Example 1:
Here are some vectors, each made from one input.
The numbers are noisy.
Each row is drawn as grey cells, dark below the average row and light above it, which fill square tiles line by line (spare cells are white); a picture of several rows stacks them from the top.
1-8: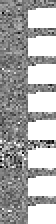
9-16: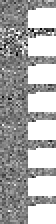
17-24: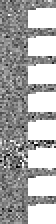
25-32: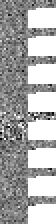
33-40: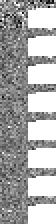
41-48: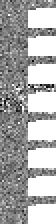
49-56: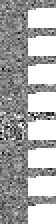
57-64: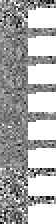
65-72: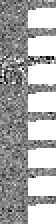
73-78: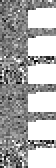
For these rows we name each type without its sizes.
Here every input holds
either a point on each of two lines, or four true/false values.
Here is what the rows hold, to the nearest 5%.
About 15% of them hold a point on each of two lines. The rest hold four true/false values.
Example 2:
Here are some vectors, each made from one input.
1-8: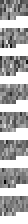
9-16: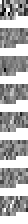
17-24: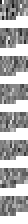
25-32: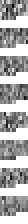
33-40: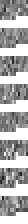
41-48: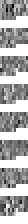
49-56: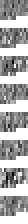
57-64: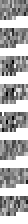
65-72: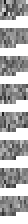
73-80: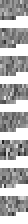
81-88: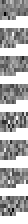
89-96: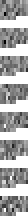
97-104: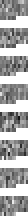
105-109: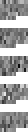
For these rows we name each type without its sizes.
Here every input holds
a point on a line, together with either a fixed value, or four true/false values.
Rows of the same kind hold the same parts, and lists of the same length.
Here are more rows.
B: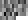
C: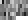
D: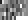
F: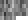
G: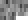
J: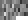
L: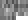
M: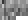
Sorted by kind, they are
B, C, F, G, J, L, M
D

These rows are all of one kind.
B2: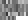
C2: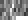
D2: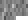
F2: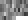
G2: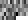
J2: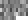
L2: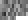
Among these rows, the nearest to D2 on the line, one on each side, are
F2 and L2.
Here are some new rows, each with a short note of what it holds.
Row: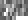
a point on a line and four true/false values
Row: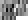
a point on a line
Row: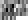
a point on a line
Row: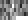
a point on a line and four true/false values
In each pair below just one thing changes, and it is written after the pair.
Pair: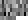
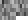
one of the four true/false values
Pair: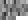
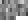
one of the four true/false values
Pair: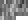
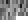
one of the four true/false values
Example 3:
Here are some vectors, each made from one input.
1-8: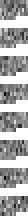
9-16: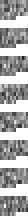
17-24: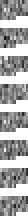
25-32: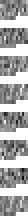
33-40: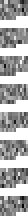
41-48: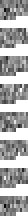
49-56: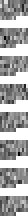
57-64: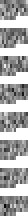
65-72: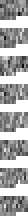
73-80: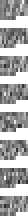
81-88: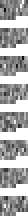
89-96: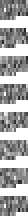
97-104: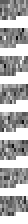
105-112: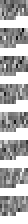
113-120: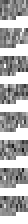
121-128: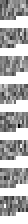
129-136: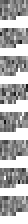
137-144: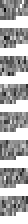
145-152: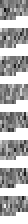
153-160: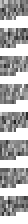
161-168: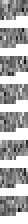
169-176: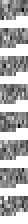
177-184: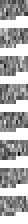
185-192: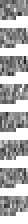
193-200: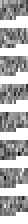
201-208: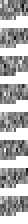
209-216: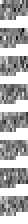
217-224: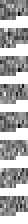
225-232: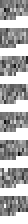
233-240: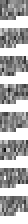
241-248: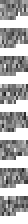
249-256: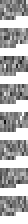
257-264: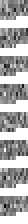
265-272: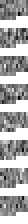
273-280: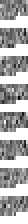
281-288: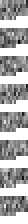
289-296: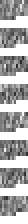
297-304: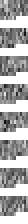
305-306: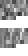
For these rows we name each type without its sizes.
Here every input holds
either a point on a line, or four true/false values.
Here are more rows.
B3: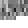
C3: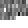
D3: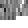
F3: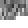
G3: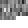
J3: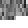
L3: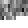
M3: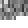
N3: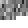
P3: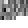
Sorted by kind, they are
B3, L3, M3, N3, P3
C3, D3, F3, G3, J3

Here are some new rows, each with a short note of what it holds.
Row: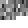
a point on a line
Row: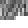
four true/false values
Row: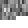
four true/false values
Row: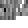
four true/false values
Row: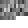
four true/false values
